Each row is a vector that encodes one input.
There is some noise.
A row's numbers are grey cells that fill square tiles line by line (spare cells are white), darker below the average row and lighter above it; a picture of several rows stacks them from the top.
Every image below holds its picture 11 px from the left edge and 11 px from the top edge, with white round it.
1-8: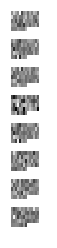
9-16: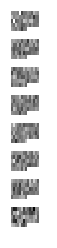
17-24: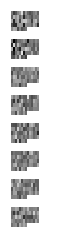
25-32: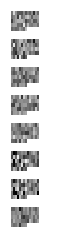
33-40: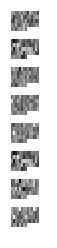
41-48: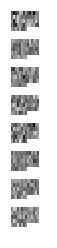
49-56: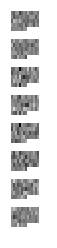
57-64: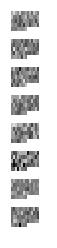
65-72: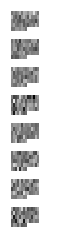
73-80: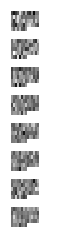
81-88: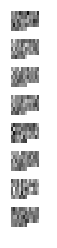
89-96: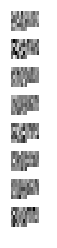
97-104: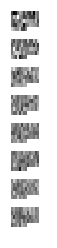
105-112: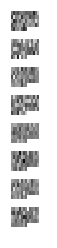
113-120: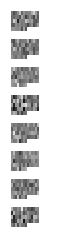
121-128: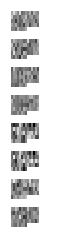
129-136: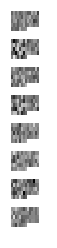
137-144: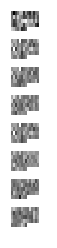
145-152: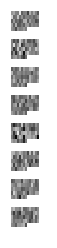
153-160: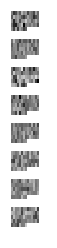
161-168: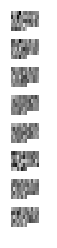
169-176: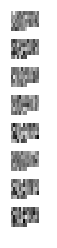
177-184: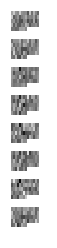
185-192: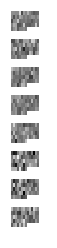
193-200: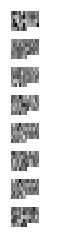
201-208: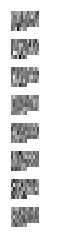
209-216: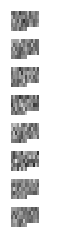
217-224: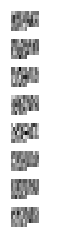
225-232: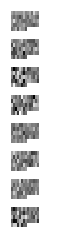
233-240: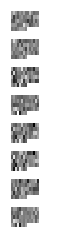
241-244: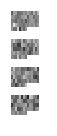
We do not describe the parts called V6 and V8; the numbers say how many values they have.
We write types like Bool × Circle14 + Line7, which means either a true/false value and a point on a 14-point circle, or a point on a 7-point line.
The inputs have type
Bool × V8 + List3(Line7) × V6.
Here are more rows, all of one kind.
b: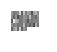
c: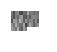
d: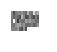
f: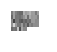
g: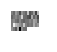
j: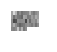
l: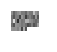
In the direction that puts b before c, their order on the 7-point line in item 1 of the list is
b, c, j, l, d, g, f.
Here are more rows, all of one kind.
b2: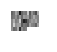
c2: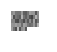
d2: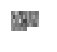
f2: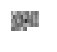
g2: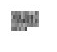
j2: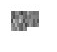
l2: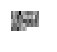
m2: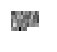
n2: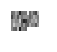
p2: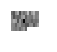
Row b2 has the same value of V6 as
d2, j2, n2 and p2.
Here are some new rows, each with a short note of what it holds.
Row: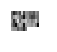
a true/false value and a value of V8
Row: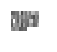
a value of V6, together with a list of one item
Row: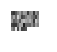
a true/false value and a value of V8
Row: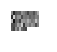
a true/false value and a value of V8
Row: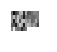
a true/false value and a value of V8
